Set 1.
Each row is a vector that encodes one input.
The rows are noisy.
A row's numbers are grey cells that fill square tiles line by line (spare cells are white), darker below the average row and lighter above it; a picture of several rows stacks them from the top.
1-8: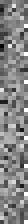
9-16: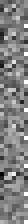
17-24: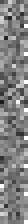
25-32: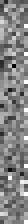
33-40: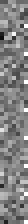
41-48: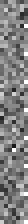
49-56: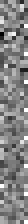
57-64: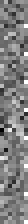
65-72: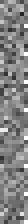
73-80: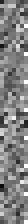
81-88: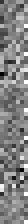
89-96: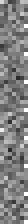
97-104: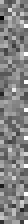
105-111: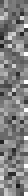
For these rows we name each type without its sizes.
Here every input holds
a point on each of two lines, together with either a fixed value, or four true/false values.
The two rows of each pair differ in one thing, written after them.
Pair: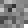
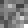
the place on one of the two lines
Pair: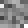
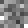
the place on one of the two lines
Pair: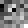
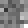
the place on one of the two lines
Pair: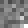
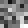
one of the four true/false values
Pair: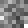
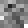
the place on one of the two lines
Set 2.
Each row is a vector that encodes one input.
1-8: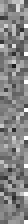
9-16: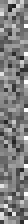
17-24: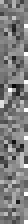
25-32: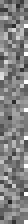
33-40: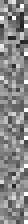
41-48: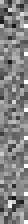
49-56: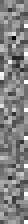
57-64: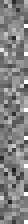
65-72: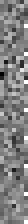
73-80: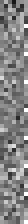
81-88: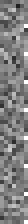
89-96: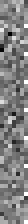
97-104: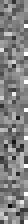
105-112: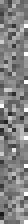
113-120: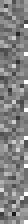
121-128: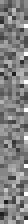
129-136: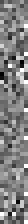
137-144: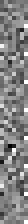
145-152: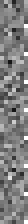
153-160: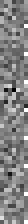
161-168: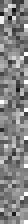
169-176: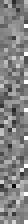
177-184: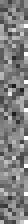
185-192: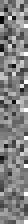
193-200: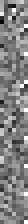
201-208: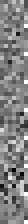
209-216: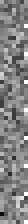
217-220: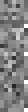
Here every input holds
a true/false value, together with either a point on a 6-point circle, or a fixed value.
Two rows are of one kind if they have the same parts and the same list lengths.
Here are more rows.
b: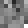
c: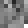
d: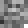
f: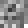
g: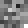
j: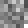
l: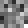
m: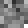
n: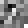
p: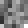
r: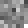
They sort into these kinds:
b, c, l, m
d, f, g, j, n, p, r

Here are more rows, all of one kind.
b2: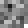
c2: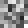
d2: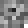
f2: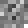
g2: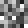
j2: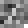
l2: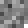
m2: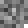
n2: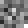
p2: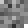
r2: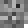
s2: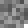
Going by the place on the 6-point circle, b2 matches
j2, l2 and s2.
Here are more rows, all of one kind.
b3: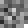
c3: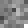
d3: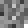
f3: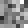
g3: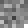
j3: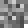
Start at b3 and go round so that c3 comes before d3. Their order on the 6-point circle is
b3, j3, f3, g3, c3, d3.
